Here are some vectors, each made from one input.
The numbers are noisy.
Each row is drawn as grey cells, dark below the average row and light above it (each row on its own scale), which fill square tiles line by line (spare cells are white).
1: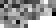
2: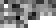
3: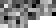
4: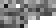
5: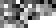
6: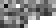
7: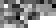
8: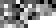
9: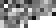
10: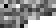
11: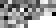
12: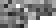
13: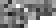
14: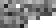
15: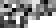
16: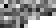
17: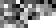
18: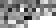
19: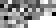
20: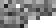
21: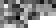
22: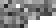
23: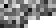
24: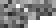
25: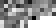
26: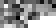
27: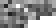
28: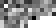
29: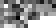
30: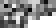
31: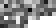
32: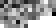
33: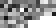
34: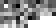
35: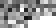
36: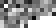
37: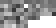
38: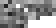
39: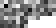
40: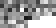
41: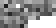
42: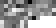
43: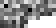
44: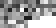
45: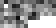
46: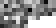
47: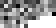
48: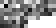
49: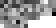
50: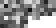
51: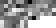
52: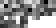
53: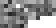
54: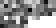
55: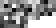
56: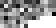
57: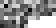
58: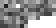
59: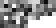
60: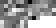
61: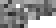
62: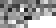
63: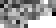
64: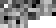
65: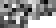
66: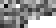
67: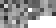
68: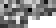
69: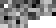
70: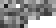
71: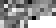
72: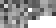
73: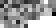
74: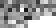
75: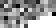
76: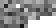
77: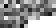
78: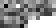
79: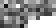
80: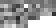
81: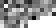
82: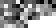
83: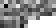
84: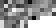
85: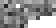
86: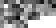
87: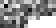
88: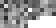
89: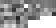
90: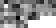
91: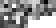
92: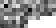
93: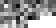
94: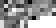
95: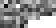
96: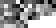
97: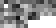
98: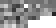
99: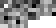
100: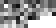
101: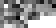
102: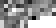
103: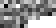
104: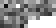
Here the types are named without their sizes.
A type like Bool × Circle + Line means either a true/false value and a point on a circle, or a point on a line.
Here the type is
Line + Tree.
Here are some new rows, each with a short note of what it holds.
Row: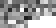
a node of a tree
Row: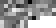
a node of a tree
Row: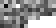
a point on a line
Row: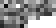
a point on a line
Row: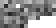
a point on a line
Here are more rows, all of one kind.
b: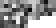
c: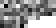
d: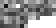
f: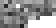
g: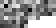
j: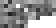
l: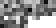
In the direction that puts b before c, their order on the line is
b, l, g, c, d, f, j.
